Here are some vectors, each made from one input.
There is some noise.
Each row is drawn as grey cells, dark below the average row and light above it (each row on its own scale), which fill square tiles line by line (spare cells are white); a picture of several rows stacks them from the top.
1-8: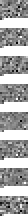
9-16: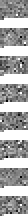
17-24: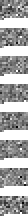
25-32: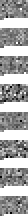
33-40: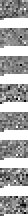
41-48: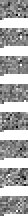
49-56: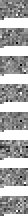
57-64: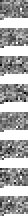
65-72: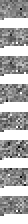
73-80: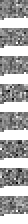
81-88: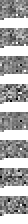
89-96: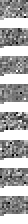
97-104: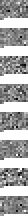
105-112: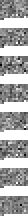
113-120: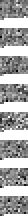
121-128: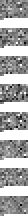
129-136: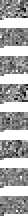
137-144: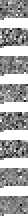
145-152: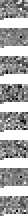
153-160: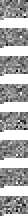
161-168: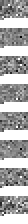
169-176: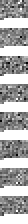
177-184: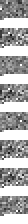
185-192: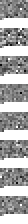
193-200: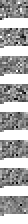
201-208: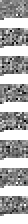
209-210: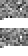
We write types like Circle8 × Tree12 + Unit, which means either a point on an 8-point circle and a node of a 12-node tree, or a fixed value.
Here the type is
Bool × Bool × Bool + Line8 × (Line8 + Tree11).
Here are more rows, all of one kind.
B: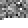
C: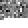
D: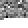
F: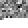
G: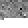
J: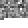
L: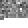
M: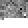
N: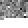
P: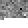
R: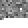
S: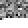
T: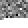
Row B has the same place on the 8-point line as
S and T.
